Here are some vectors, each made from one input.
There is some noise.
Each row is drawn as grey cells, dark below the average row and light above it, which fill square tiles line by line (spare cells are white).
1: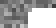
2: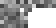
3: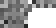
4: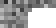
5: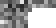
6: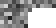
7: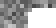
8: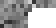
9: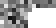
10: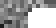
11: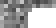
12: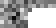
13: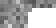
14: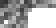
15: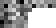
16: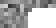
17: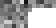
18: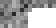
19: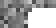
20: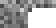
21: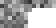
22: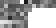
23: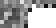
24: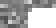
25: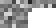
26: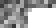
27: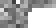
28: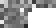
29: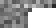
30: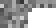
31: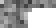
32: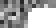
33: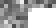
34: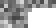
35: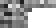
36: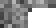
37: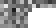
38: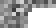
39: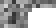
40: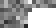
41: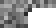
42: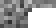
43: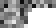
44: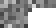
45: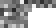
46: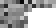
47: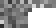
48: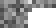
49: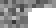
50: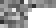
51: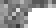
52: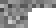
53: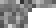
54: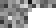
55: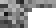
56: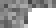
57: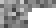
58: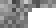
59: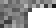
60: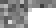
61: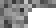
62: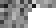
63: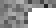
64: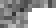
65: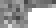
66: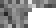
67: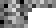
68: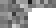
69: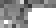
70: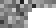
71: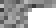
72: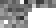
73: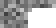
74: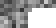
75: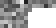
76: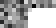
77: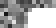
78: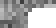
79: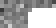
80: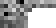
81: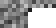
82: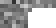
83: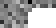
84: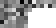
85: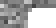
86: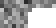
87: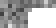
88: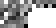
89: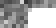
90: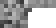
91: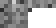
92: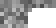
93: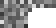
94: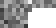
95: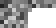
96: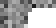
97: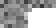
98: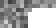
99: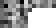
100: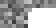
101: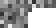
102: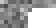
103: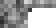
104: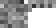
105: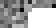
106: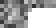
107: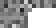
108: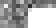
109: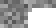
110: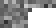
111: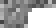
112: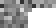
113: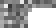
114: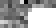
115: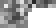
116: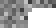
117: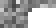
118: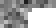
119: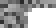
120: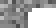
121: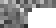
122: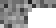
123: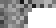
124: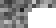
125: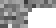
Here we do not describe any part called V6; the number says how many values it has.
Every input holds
a value of V6, together with either a point on an 8-point circle and a true/false value, or a fixed value.
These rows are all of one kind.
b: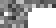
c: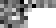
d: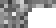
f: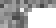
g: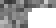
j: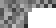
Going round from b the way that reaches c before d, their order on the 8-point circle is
b, c, j, d, f, g.
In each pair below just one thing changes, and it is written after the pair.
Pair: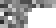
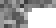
the place on the 8-point circle
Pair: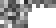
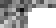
the place on the 8-point circle
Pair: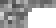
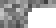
the place on the 8-point circle
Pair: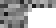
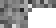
the value of V6
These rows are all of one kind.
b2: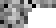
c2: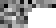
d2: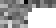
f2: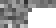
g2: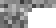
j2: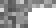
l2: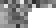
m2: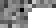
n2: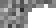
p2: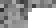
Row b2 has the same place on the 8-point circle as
g2 and j2.
